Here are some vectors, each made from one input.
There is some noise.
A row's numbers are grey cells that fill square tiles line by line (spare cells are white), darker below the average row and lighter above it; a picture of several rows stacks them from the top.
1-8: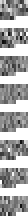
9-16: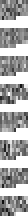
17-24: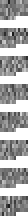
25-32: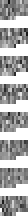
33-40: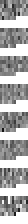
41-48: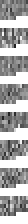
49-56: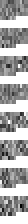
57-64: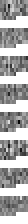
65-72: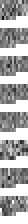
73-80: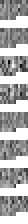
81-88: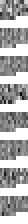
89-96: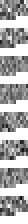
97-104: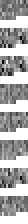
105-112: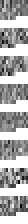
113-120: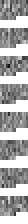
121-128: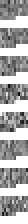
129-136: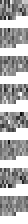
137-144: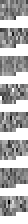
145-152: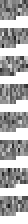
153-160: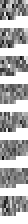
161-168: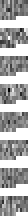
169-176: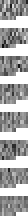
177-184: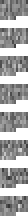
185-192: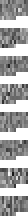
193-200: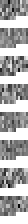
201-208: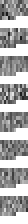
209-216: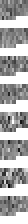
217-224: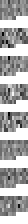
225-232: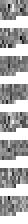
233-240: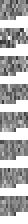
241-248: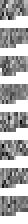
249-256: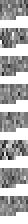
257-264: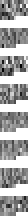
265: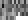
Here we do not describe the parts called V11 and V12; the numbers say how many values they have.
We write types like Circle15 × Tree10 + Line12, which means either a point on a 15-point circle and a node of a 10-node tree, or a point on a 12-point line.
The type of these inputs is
(Bool × V12 + V11) × Line6 + Line8.
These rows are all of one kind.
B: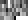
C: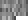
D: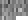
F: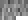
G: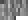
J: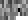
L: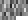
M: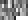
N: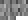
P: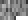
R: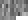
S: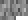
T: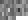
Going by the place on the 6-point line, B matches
G, J, N and P.
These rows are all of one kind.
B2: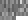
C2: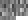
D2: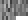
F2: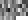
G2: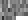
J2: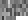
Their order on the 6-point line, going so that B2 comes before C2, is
F2, B2, C2, J2, D2, G2.
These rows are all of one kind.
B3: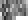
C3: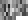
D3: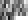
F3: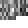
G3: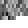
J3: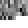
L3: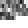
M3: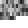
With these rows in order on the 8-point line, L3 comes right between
G3 and M3.
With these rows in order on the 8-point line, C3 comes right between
B3 and F3.
